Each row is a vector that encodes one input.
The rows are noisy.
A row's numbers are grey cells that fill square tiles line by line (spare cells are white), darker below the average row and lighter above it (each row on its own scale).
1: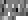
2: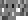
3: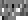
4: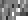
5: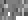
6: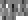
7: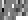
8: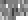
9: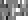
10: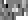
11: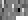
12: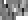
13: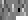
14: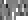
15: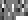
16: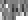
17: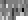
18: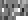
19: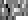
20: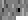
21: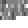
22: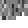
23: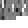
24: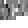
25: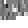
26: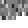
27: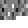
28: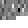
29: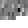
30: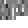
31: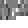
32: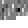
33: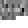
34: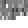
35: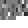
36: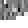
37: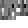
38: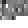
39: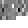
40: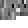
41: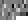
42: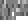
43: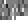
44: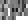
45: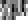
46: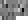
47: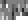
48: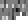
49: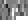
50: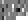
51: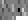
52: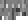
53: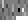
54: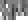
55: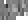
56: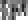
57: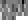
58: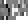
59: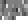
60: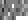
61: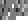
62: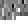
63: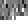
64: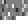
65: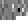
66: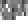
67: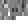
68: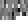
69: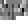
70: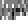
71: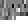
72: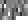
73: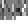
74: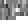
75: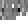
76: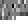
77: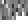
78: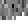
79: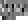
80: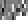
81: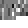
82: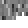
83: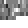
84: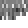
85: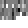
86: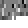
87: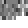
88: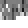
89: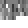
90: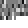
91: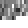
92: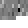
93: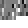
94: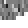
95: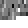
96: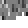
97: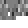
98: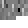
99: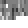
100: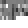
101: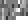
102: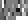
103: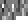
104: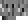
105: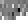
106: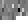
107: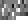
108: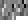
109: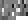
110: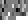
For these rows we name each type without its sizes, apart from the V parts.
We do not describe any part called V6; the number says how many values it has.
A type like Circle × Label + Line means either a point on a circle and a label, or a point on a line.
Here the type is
Line × (Line + V6).
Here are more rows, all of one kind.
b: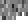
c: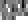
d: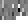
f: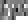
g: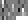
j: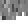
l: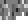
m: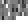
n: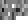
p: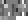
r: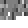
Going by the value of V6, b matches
j, l and p.
